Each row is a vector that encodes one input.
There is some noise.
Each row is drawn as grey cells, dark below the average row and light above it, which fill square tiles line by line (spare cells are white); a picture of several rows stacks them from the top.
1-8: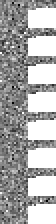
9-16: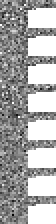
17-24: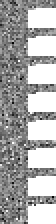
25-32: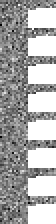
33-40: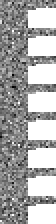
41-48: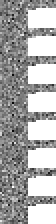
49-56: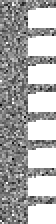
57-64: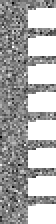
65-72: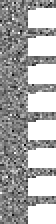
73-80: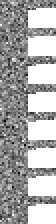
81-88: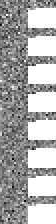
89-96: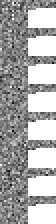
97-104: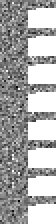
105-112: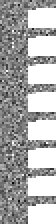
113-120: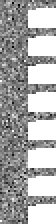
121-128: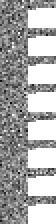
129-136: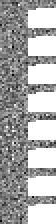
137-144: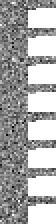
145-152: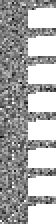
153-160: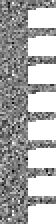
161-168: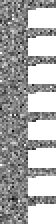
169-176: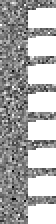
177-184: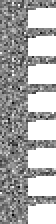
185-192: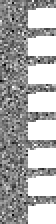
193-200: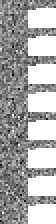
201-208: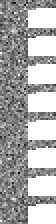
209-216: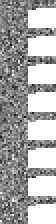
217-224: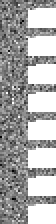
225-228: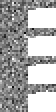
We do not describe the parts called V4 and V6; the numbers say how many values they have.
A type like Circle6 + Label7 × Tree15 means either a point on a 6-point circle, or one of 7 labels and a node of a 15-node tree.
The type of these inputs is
(Bool × Circle5 + Unit) × Line7 × (Unit + V4 × V6).
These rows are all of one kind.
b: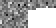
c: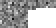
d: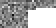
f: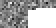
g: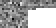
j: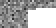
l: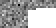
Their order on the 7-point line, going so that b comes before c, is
b, l, g, f, c, j, d.
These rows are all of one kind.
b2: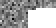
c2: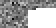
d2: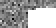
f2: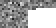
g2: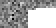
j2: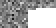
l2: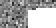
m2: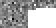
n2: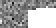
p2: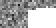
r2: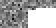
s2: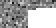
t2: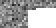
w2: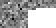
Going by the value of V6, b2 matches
d2, p2, r2 and w2.
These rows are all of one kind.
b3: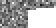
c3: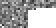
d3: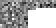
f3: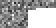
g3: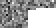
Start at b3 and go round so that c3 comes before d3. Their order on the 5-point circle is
b3, c3, d3, f3, g3.
